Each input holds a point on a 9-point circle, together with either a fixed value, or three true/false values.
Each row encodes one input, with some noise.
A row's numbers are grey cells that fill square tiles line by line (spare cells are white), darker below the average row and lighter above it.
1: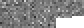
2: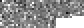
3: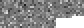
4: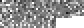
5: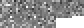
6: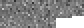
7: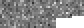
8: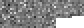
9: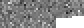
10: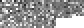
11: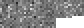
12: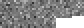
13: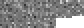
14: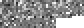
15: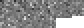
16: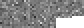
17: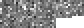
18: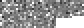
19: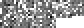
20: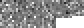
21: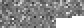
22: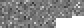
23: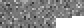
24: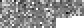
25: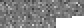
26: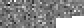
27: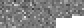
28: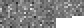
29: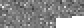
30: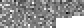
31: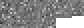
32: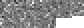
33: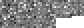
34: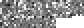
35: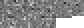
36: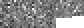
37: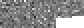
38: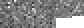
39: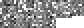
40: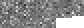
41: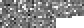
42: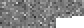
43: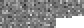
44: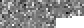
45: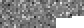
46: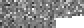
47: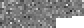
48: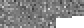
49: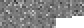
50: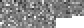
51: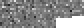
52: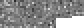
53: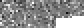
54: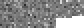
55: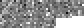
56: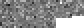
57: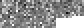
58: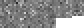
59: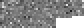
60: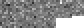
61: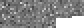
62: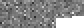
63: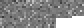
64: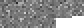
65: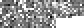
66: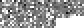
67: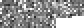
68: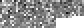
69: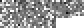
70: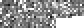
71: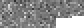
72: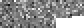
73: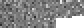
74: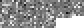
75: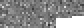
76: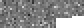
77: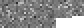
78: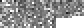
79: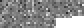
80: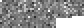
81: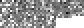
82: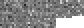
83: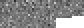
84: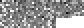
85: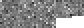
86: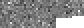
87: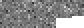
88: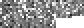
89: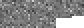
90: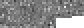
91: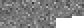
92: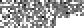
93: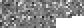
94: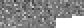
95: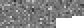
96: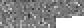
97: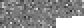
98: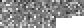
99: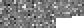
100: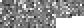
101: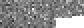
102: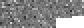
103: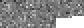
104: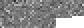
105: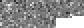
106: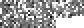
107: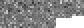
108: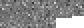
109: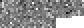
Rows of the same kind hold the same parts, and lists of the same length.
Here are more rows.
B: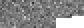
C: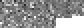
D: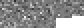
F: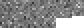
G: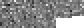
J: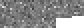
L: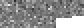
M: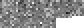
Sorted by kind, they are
B, C, D, J, L
F, G, M

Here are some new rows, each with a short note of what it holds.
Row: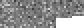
a point on a 9-point circle and three true/false values
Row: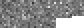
a point on a 9-point circle and three true/false values
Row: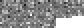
a point on a 9-point circle
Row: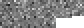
a point on a 9-point circle
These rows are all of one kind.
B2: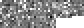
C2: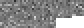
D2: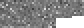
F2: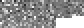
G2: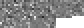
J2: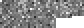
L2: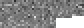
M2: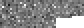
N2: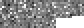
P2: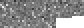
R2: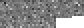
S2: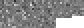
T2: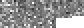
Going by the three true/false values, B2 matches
C2, F2, G2 and L2.
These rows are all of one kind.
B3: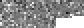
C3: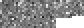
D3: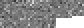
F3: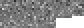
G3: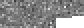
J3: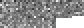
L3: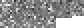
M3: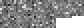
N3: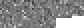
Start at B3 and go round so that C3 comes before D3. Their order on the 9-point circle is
B3, M3, J3, G3, L3, F3, N3, C3, D3.
